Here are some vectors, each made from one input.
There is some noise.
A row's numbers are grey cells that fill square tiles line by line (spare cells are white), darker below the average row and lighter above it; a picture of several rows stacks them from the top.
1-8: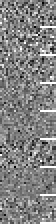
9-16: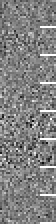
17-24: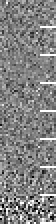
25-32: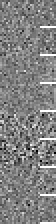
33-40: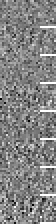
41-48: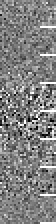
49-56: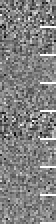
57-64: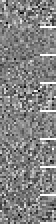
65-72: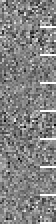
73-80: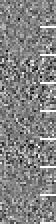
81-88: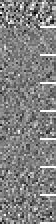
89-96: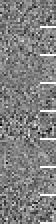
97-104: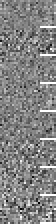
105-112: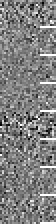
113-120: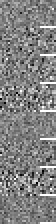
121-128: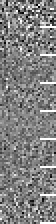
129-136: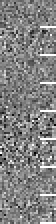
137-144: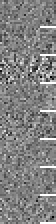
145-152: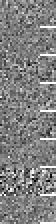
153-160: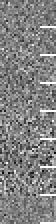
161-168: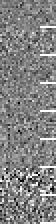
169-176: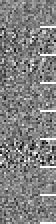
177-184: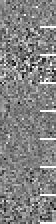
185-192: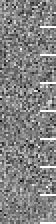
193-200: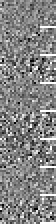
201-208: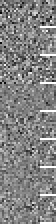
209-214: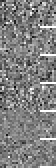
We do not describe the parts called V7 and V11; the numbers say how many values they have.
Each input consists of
a point on a 9-point circle, together with either a node of an 8-node tree and a value of V7, or a value of V11.
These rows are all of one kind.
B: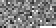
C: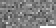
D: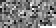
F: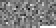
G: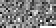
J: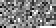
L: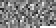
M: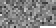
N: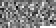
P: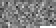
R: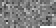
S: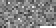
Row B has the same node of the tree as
D and R.
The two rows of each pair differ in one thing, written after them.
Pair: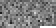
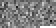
the value of V7
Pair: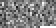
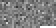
the place on the 9-point circle
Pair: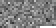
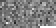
the place on the 9-point circle
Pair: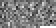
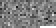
the value of V7
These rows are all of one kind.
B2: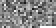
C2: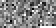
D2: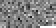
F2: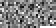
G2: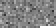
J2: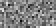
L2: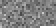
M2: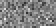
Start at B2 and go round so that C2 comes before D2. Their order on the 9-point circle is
B2, F2, J2, C2, L2, D2, G2, M2.
